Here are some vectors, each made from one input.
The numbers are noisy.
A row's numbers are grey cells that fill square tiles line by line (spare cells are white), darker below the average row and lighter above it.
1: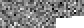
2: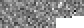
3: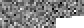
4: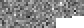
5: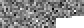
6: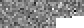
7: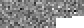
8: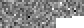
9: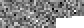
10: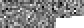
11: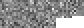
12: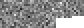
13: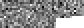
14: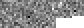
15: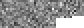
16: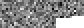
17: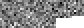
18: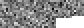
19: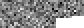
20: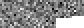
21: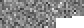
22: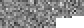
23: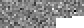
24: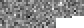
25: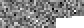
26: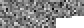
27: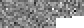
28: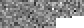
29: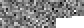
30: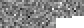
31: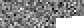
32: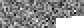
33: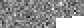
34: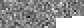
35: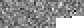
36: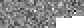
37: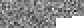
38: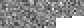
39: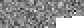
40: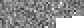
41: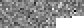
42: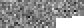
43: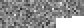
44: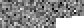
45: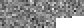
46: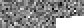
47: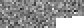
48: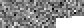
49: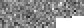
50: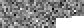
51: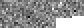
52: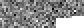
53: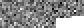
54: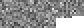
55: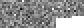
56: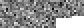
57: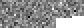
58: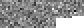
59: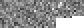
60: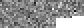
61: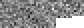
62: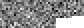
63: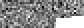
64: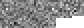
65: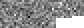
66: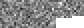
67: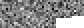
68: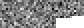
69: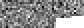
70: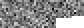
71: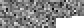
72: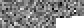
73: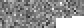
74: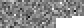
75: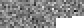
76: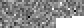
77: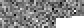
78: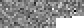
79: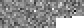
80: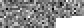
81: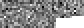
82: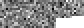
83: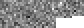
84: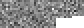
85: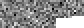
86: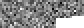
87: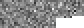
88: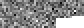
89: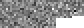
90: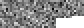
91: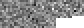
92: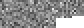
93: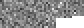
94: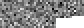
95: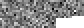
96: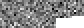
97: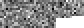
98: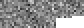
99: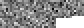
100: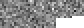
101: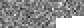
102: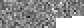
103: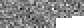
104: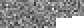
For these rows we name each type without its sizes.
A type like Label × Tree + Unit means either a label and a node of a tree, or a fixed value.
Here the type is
Bool × (Tree + Unit) + Line × Line.
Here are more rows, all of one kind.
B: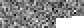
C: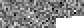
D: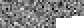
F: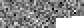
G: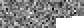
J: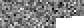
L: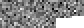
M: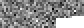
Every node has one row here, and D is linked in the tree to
G and L.
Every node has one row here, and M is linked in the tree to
B.
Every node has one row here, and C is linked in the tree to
F.
